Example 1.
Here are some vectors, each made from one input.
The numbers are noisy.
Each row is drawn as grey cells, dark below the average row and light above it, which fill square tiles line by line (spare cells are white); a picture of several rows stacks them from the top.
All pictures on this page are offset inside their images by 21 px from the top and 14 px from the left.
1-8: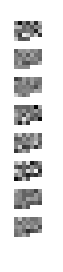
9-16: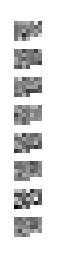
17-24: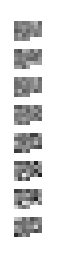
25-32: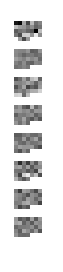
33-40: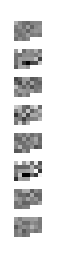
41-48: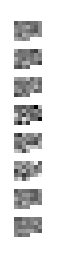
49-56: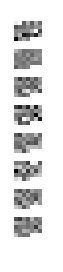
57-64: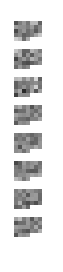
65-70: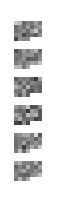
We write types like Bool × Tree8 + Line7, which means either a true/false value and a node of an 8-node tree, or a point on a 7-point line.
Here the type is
Bool × Bool × Bool × Bool.
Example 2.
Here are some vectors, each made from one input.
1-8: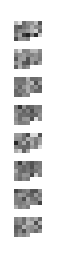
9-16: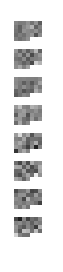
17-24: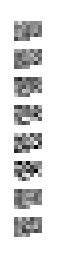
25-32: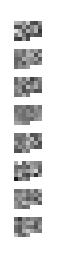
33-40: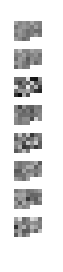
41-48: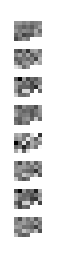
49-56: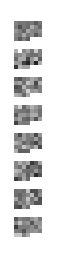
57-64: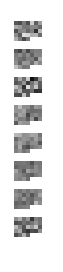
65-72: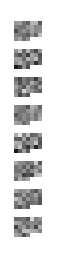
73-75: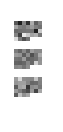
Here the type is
Tree11.
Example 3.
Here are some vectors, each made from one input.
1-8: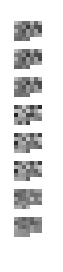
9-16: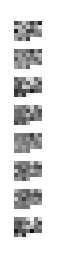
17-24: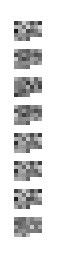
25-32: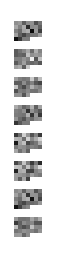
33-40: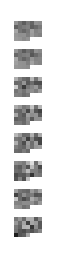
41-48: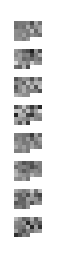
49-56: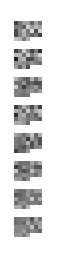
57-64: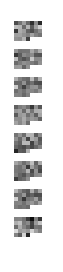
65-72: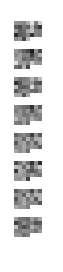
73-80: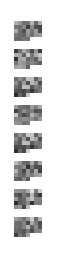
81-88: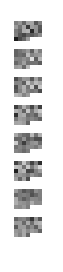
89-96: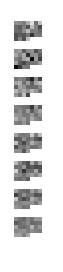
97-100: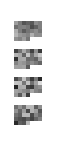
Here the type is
Line10.
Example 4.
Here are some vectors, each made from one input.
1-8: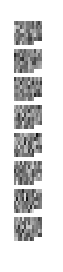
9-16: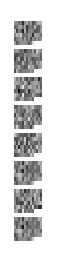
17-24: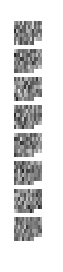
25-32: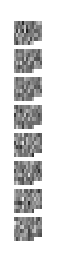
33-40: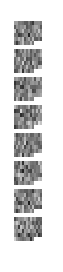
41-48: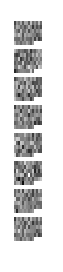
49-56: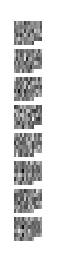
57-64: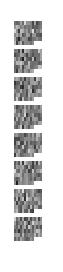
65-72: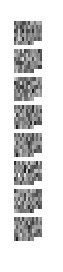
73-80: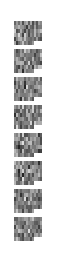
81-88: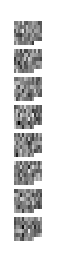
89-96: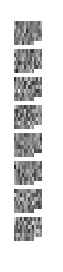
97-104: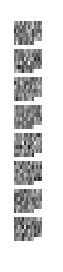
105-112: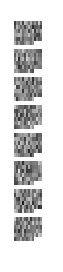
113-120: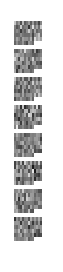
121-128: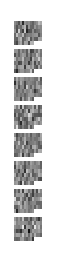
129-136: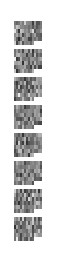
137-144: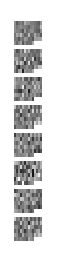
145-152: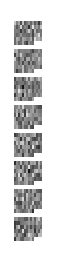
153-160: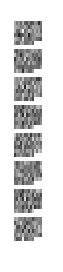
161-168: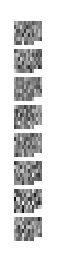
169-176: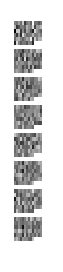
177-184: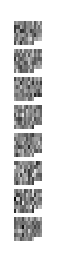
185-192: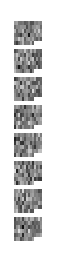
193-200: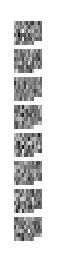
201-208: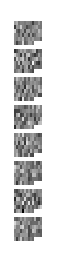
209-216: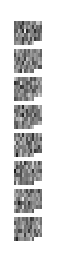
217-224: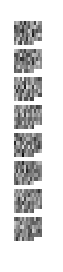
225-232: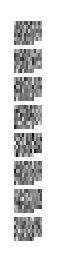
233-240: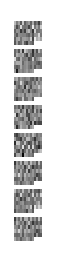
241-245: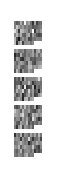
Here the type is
Bool × Bool × Bool × Bool × Bool.
